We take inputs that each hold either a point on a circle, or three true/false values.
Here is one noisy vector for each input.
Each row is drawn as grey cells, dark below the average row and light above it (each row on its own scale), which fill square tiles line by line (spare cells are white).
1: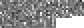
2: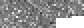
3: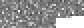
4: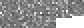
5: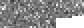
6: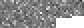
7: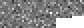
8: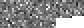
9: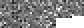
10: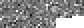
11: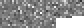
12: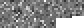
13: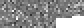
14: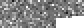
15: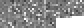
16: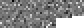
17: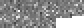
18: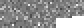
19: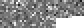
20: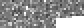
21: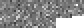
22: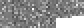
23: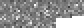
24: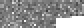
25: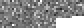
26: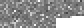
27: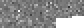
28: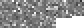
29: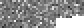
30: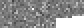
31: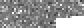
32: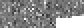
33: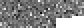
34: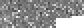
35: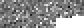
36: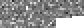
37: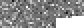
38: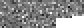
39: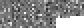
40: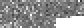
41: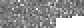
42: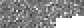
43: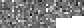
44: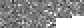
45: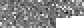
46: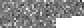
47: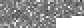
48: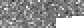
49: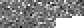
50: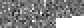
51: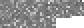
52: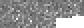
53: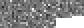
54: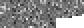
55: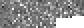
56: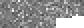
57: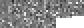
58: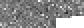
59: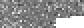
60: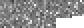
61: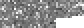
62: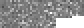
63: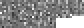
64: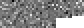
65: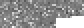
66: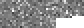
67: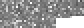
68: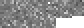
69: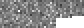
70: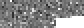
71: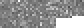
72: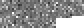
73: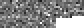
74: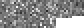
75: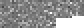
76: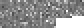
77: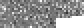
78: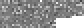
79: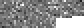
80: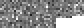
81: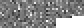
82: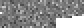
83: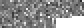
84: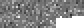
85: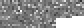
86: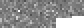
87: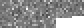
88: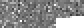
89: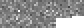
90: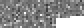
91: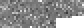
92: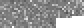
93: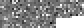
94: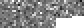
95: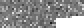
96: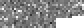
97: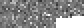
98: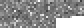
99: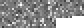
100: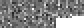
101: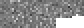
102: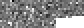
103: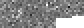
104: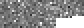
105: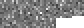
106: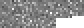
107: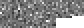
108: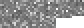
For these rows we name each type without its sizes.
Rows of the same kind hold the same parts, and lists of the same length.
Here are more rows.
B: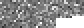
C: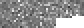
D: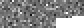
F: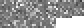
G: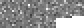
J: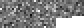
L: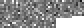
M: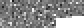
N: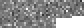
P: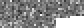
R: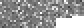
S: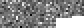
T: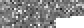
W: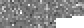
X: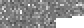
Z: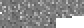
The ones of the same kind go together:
B, C, D, F, G, J, L, R, S, T, W, X
M, N, P, Z

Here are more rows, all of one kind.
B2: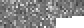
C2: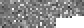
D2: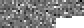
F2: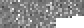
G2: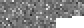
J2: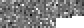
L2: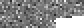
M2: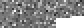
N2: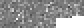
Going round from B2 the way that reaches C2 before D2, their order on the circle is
B2, M2, F2, N2, G2, C2, D2, L2, J2.
